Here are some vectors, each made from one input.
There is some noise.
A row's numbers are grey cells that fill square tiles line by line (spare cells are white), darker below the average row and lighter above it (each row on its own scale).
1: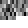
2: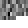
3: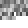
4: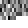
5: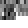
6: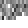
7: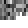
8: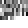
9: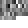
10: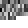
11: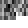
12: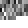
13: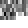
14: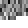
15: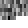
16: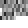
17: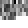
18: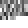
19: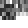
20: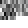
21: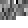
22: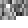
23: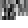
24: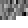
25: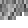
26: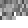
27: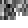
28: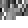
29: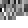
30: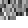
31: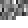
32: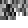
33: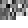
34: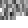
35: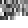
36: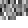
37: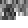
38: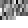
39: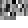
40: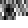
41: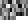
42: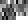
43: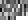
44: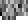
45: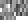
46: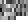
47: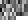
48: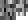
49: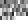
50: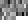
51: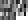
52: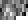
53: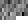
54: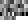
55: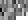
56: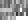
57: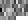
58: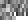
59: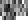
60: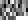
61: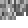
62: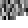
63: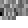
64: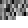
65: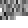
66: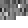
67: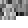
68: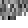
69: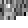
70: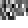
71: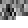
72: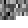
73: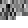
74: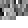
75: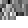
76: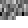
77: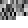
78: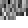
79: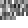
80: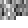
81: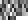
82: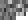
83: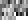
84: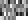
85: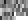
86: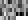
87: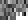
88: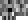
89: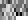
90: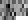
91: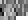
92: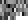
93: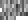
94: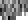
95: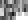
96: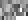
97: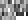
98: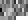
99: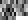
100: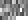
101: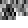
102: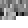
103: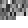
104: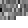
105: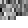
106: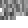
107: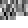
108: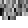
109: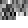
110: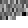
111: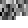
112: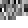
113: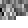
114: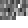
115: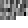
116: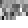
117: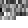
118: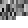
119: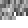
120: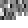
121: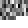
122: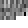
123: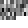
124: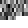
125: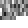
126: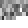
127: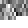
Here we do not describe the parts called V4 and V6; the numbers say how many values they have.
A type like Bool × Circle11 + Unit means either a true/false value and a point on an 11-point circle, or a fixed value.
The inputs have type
Bool × (Line5 + V4) + V6.
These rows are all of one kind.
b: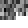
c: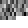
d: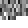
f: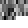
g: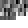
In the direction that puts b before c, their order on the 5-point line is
b, g, c, f, d.
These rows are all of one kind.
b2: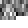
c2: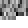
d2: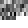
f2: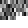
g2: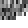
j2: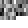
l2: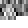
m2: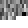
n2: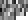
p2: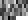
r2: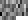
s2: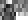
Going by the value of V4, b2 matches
c2, l2, n2 and r2.
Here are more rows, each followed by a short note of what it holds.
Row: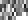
a value of V6
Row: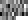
a true/false value and a value of V4
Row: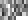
a value of V6
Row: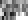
a value of V6
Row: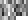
a value of V6
